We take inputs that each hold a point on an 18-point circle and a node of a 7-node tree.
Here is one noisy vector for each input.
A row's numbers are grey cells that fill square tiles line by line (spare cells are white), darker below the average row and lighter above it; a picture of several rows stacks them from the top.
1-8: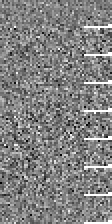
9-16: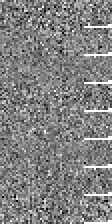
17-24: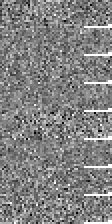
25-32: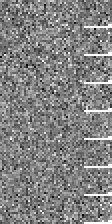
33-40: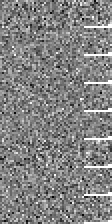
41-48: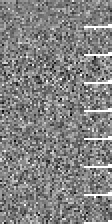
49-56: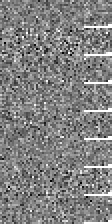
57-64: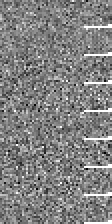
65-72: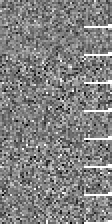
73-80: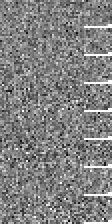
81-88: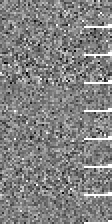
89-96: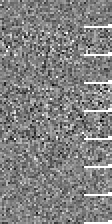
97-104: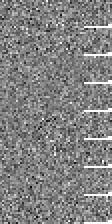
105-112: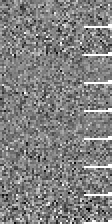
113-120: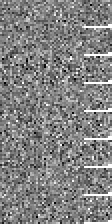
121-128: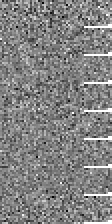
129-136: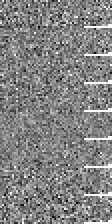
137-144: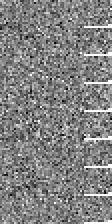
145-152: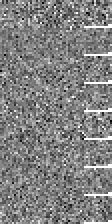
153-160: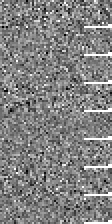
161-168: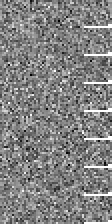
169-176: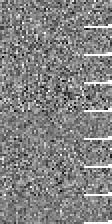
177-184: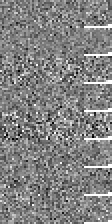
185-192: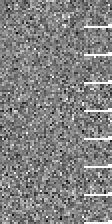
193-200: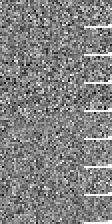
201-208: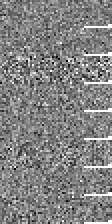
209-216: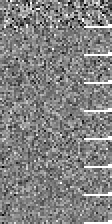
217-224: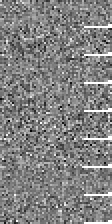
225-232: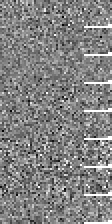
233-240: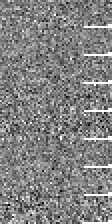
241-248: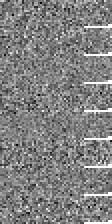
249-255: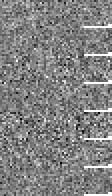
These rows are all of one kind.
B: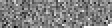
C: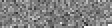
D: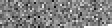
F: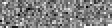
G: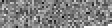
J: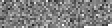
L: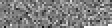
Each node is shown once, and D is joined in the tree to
L.
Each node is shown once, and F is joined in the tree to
J.
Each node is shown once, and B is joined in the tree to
G.
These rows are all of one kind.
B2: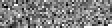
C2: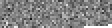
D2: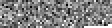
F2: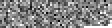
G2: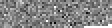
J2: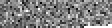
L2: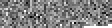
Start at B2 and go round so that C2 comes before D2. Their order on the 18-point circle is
B2, C2, F2, G2, D2, J2, L2.
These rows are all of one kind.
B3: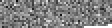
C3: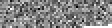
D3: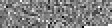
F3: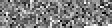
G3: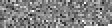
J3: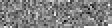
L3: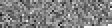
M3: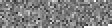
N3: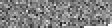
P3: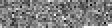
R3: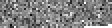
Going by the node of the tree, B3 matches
D3, G3 and R3.
